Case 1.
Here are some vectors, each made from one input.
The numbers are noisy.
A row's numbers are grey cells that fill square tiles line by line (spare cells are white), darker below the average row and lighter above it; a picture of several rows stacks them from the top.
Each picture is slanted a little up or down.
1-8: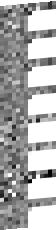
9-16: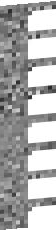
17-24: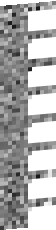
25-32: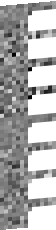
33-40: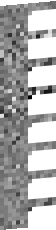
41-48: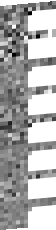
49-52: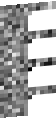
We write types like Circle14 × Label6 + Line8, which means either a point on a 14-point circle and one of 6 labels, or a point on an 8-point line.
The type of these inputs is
Bool × Line4.
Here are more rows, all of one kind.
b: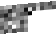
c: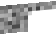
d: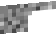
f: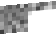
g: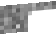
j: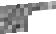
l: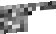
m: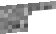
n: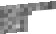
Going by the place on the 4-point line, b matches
f and n.
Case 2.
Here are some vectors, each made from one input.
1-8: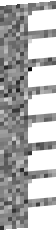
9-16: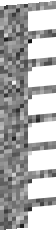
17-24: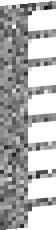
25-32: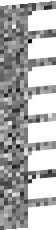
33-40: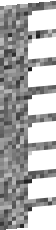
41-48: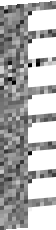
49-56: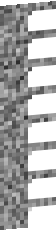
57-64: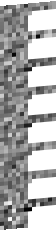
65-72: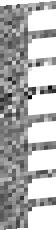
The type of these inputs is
Line3 × Line4 + Line7.
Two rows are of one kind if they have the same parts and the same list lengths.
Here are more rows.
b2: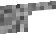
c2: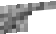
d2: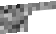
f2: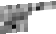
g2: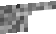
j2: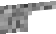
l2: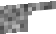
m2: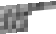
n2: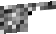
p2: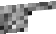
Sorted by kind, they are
b2, c2, d2, f2, g2, m2, n2, p2
j2, l2

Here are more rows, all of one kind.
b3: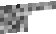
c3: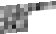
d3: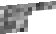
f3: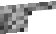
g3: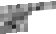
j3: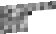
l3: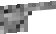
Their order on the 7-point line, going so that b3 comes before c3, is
l3, b3, j3, g3, c3, d3, f3.
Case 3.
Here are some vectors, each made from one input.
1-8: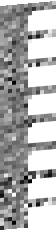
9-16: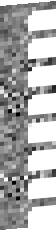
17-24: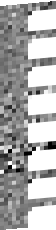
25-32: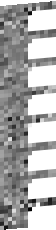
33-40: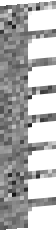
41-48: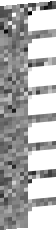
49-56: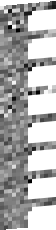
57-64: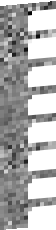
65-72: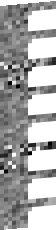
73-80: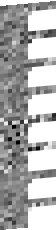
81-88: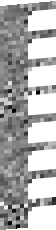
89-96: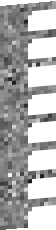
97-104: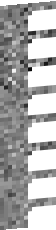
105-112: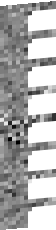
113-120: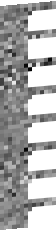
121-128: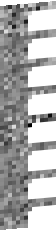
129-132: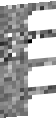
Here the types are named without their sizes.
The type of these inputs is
List(Line).
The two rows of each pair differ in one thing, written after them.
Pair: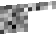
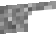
the place on the line in item 2 of the list
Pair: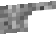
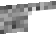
the place on the line in item 1 of the list
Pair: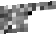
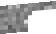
the place on the line in item 2 of the list
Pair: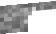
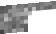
the place on the line in item 2 of the list
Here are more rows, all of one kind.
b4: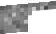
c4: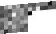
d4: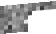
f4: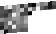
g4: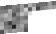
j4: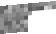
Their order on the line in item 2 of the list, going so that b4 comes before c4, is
b4, j4, f4, g4, d4, c4.
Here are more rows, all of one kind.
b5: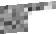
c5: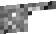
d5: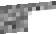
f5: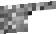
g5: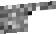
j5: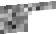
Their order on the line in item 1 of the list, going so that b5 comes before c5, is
b5, f5, g5, j5, c5, d5.
